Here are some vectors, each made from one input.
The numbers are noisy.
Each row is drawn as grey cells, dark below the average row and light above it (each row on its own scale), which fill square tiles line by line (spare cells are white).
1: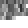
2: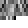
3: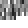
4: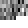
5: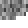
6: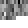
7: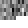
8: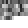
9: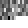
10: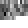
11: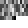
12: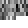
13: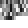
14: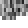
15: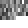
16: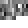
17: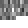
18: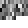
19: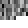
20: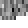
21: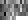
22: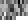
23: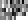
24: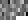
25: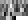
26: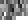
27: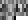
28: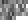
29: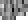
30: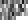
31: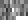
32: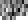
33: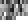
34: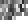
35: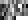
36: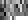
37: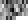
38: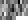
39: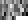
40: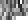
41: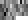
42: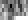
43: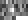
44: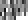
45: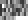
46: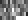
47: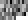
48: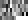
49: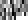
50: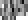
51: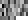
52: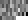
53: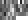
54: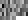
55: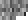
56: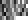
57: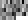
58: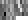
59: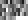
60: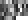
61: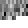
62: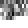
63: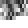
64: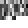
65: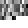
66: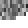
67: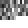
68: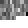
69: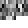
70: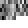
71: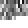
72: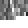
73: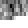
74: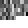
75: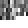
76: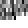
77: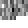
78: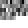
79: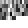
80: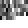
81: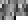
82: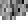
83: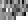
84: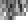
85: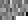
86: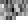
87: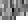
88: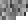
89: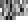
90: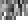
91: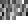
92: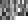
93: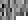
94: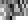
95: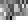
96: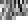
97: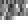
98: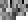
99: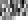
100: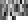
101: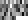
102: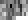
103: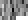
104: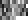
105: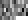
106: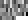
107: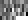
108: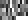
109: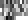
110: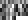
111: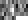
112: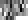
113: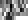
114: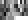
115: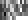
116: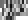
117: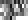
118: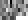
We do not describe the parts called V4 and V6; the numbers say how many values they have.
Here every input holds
a true/false value, together with either one of 8 labels, or a value of V4 and a value of V6.
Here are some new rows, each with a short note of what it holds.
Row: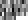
one of 8 labels and a true/false value
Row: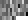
a true/false value, a value of V4 and a value of V6
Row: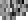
one of 8 labels and a true/false value
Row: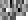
one of 8 labels and a true/false value
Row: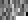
a true/false value, a value of V4 and a value of V6
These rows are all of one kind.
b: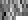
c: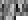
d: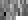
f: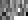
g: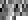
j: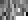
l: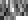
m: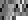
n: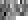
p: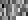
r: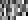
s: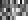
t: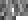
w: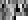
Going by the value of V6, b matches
d, f and j.
